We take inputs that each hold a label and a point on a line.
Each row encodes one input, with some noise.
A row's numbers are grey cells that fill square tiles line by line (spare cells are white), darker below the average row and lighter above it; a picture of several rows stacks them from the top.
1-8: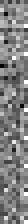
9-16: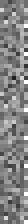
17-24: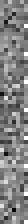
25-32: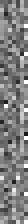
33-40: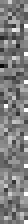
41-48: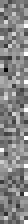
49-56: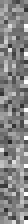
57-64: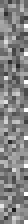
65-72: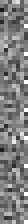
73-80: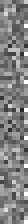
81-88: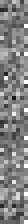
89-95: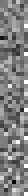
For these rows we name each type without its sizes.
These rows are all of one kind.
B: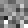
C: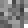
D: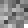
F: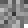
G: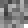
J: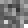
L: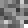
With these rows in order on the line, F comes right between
B and D.
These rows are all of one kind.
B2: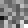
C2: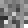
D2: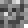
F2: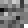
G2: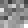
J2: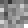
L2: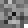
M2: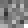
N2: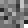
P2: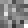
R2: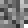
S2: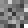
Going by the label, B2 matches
C2, N2 and R2.
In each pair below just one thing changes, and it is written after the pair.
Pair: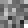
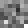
the label
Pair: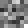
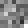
the label
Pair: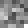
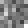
the place on the line
